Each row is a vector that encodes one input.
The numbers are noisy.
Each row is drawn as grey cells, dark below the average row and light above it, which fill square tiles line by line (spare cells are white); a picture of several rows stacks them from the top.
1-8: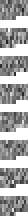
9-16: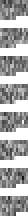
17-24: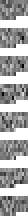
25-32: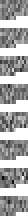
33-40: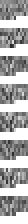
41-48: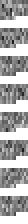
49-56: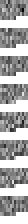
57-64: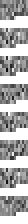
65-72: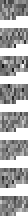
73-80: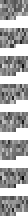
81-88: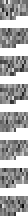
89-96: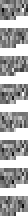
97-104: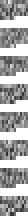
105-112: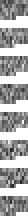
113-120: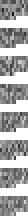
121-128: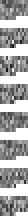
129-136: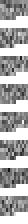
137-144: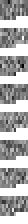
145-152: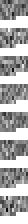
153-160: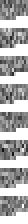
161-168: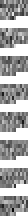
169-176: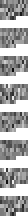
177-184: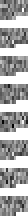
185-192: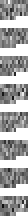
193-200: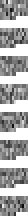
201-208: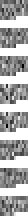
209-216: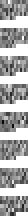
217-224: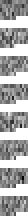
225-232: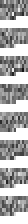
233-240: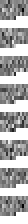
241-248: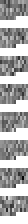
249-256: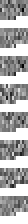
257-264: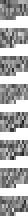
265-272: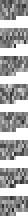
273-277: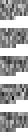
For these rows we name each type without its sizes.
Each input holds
a true/false value, together with either a point on a line, or a node of a tree.
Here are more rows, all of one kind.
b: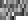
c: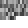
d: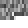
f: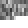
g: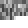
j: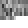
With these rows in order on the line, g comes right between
c and d.
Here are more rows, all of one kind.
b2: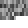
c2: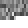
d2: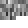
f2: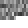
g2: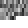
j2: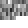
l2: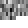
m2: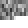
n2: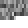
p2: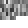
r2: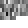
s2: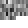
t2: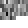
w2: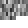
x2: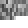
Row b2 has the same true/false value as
c2, f2, g2 and n2.
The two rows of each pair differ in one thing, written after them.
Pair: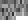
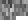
the true/false value
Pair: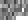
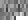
the node of the tree
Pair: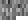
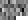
the node of the tree
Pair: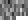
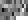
the true/false value
